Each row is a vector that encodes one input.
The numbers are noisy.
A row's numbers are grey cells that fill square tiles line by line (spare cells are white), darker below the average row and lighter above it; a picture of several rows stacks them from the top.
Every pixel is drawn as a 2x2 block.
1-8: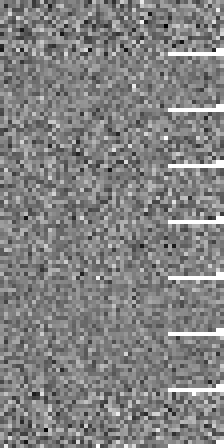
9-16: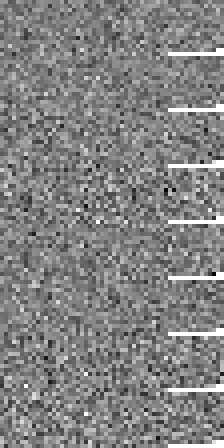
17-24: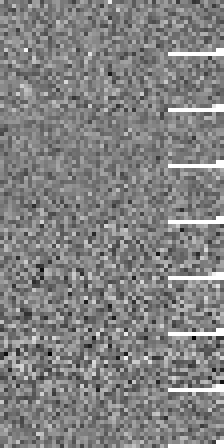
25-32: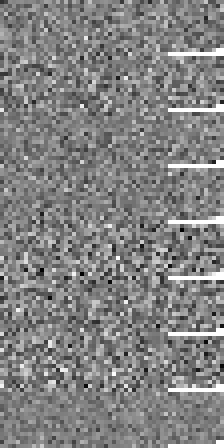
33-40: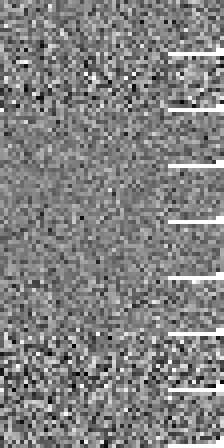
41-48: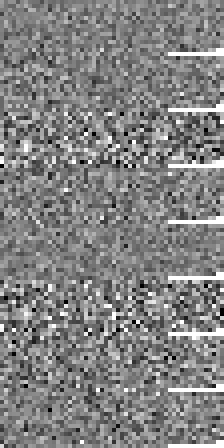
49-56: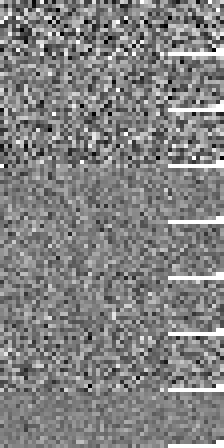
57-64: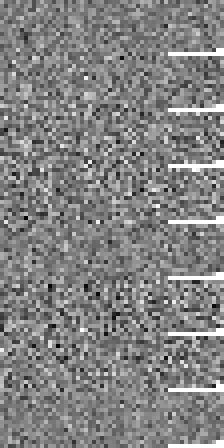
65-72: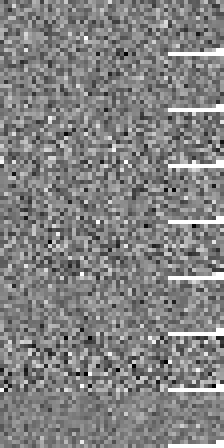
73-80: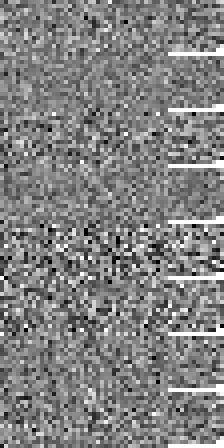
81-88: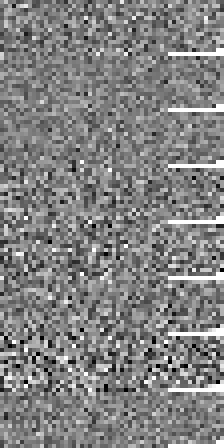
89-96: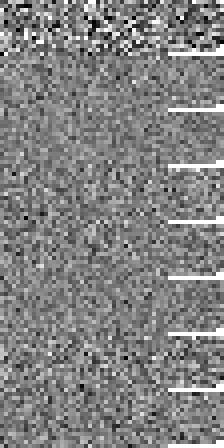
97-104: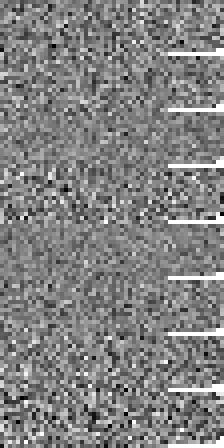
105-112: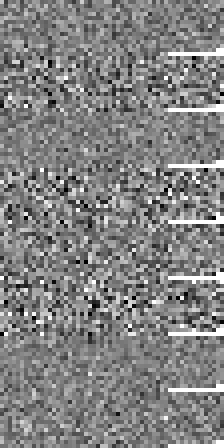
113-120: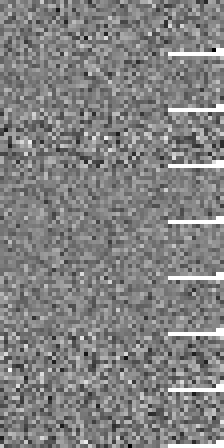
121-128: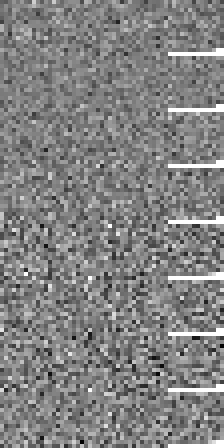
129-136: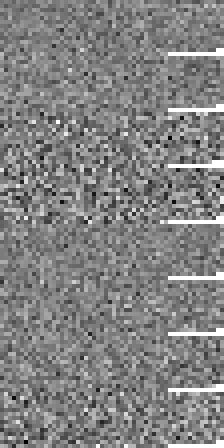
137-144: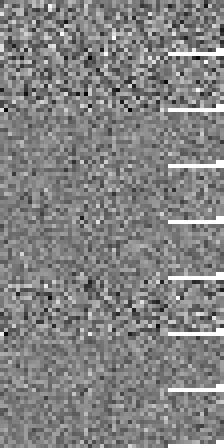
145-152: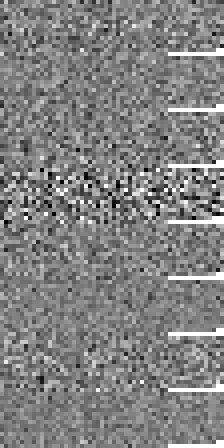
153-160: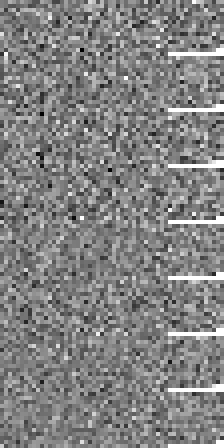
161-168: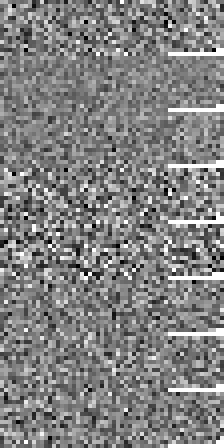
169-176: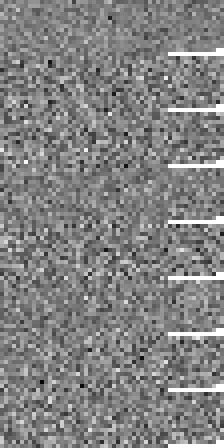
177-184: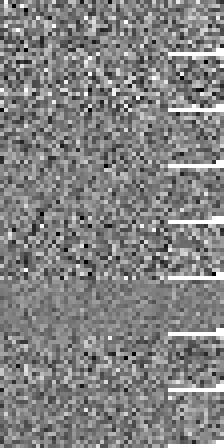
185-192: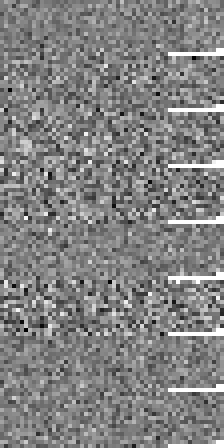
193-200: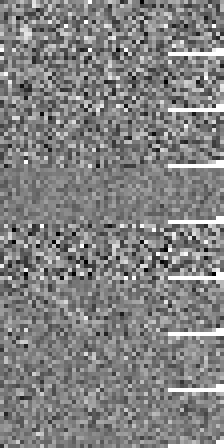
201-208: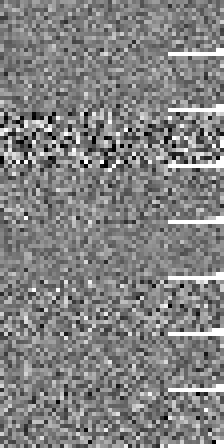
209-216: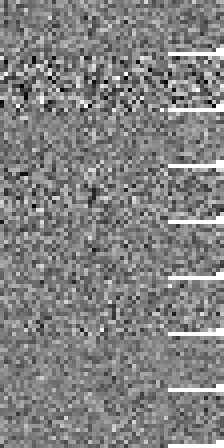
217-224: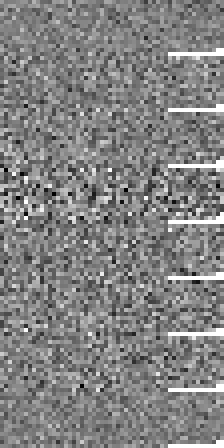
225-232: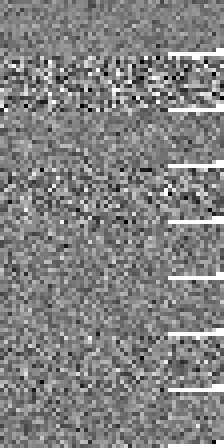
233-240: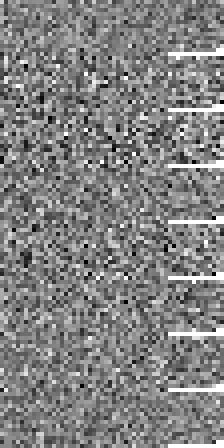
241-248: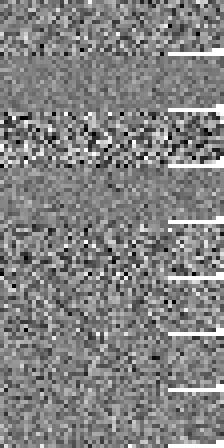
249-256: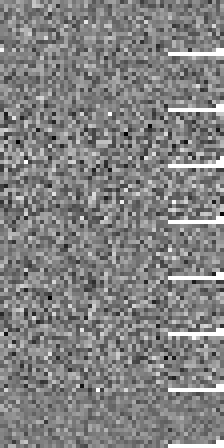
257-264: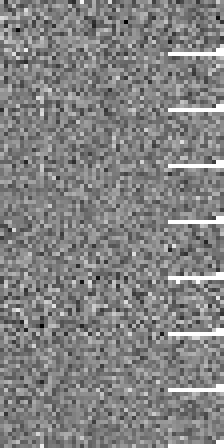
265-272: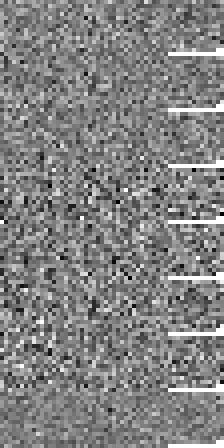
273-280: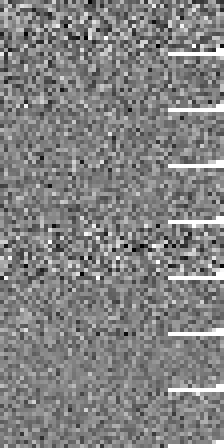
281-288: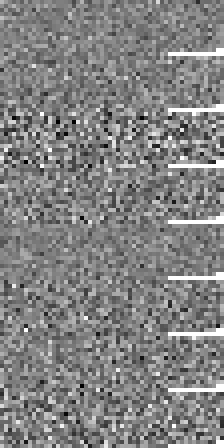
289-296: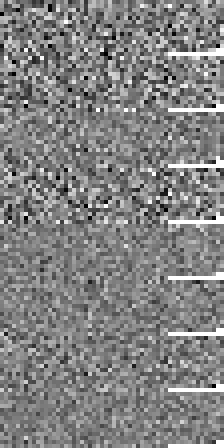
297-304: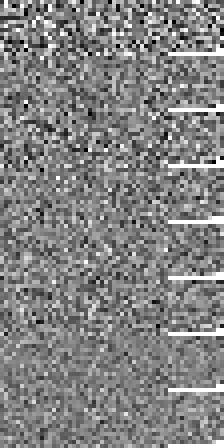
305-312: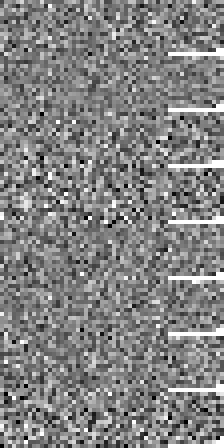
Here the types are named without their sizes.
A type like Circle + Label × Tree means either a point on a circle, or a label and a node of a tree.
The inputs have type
(Bool × (Circle + Unit) × Label + Unit) × Line.
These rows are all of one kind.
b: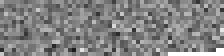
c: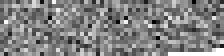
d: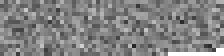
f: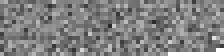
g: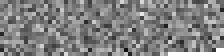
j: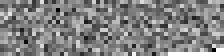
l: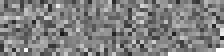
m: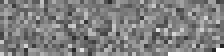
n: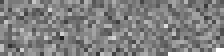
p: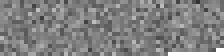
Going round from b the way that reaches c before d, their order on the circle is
b, p, f, m, c, g, j, n, l, d.
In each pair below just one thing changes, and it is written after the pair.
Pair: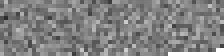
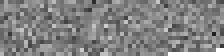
the true/false value
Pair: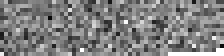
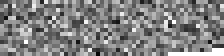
the place on the line
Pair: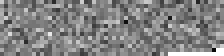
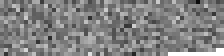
the label
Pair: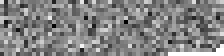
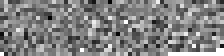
the place on the line
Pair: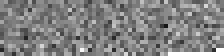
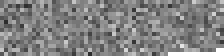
the label
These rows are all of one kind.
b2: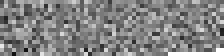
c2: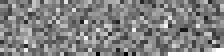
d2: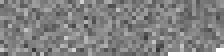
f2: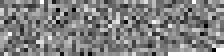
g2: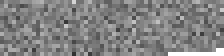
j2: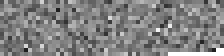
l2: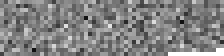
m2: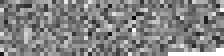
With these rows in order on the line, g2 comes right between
f2 and m2.
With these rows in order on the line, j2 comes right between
c2 and f2.
